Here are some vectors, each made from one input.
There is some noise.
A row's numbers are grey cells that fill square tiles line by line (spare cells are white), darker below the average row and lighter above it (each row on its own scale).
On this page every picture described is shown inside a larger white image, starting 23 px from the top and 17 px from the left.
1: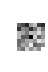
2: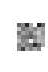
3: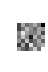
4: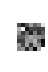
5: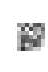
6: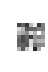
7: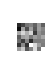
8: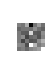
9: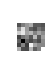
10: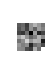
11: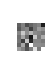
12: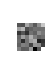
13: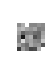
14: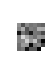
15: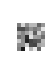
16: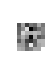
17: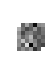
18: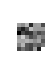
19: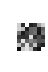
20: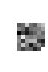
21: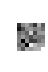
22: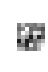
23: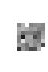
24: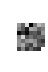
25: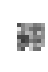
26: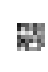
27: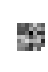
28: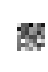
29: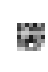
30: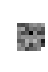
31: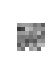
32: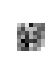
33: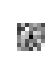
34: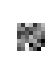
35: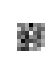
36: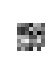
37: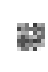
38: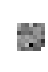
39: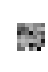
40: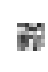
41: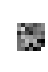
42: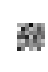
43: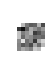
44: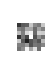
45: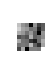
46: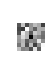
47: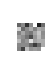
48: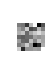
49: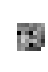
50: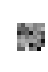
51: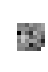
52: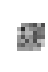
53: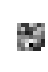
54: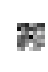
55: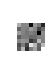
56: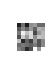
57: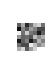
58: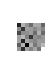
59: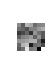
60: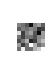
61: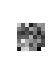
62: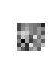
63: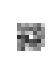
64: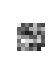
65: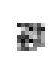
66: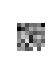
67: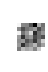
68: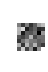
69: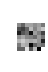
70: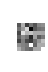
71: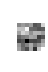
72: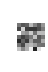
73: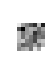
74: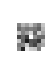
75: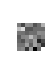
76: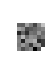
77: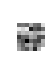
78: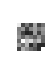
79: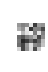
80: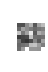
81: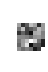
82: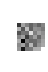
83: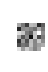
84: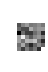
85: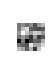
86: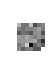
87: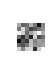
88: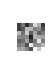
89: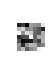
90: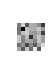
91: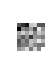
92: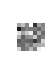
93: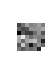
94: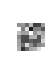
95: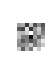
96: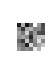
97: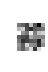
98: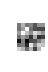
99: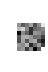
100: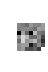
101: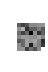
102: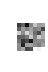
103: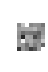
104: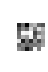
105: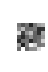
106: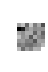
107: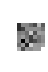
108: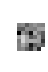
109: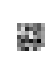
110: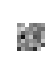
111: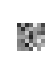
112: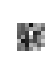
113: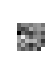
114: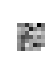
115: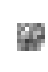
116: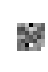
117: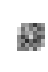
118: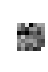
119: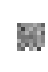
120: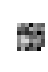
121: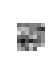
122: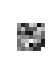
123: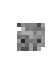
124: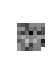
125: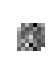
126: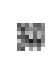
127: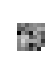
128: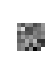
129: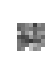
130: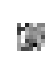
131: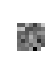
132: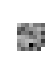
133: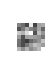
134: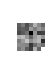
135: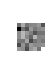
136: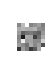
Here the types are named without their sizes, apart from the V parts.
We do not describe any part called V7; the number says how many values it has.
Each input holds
a list of items, each a true/false value and a value of V7.
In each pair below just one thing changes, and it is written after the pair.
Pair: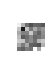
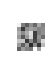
the value of V7 in item 2 of the list
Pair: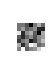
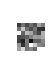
the true/false value in item 1 of the list
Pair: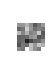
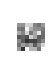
the true/false value in item 2 of the list
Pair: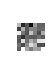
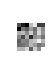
the true/false value in item 1 of the list
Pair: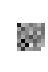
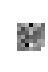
the true/false value in item 1 of the list
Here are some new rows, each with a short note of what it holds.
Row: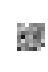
the empty list
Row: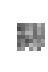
a list of two items
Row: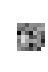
a list of one item
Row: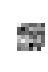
a list of one item
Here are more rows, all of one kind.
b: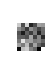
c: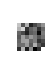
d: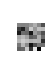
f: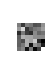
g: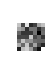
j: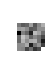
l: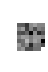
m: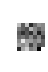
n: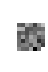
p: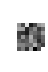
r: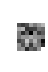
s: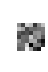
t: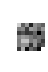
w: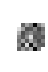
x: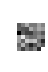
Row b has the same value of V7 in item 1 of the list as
d, g, m and s.
